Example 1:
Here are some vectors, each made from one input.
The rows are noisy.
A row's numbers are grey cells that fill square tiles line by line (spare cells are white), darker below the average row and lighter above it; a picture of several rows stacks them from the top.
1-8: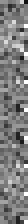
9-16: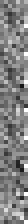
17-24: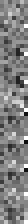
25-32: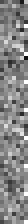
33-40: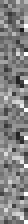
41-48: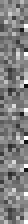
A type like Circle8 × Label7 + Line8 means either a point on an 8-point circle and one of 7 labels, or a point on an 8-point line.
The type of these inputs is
Label6.
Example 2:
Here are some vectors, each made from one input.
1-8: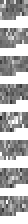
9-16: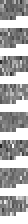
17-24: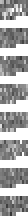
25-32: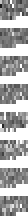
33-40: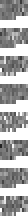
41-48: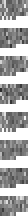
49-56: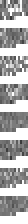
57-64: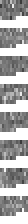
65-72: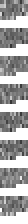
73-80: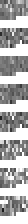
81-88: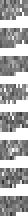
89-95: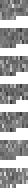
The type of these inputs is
Line12.
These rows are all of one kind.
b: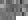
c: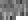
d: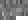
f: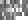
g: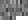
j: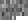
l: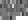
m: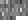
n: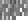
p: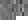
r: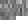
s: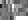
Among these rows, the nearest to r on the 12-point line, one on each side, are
g and l.
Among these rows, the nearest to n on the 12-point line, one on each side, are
d and m.
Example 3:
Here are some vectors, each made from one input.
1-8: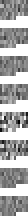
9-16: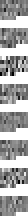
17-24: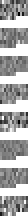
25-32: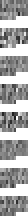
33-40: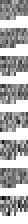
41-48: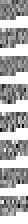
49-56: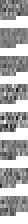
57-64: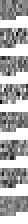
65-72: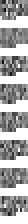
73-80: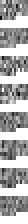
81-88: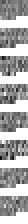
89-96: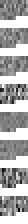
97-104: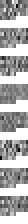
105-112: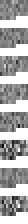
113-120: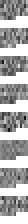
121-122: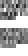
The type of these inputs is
Line10.
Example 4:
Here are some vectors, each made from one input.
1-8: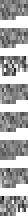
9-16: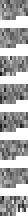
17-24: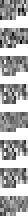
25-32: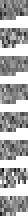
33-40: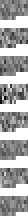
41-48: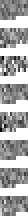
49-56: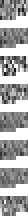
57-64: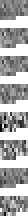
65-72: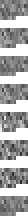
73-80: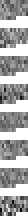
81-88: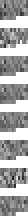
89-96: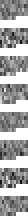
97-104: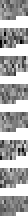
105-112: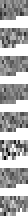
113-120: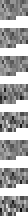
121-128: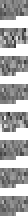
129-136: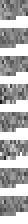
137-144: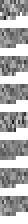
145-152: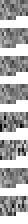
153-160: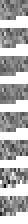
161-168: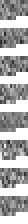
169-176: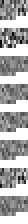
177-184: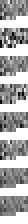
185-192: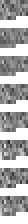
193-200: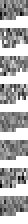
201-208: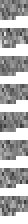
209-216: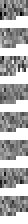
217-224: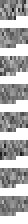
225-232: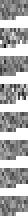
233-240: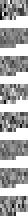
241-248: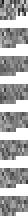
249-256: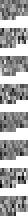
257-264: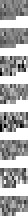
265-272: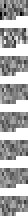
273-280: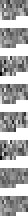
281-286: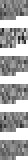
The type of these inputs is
Circle5.
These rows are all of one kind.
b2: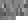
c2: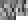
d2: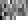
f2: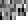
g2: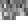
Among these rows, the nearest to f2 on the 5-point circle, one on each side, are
c2 and d2.
